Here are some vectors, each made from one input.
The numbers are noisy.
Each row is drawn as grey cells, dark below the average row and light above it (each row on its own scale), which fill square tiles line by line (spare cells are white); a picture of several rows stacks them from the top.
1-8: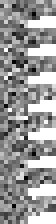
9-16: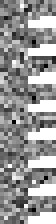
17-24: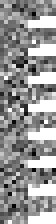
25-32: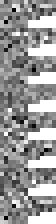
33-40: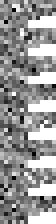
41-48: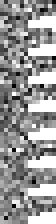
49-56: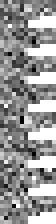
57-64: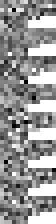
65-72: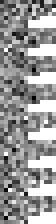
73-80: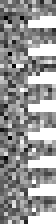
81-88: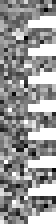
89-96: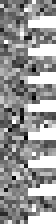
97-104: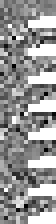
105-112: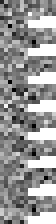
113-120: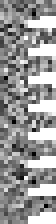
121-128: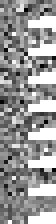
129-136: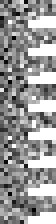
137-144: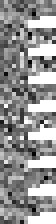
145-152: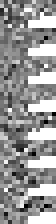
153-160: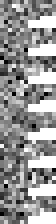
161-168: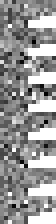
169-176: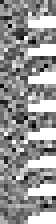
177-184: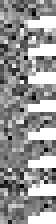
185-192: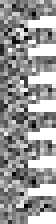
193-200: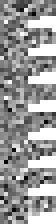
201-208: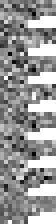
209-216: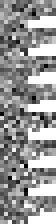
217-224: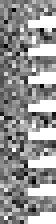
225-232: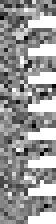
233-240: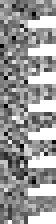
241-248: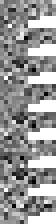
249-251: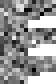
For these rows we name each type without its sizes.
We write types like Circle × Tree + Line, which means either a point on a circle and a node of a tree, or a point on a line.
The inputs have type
Bool × Bool × Bool × List(Line).
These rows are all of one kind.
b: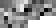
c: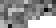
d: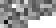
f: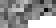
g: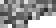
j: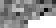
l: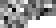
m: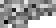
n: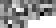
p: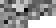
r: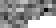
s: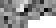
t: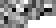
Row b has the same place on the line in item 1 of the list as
l and t.
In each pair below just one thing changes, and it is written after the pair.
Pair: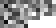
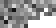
one of the three true/false values
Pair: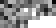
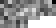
the place on the line in item 2 of the list
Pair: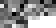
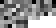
the place on the line in item 1 of the list
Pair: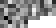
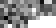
the place on the line in item 1 of the list
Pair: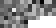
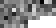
the place on the line in item 2 of the list
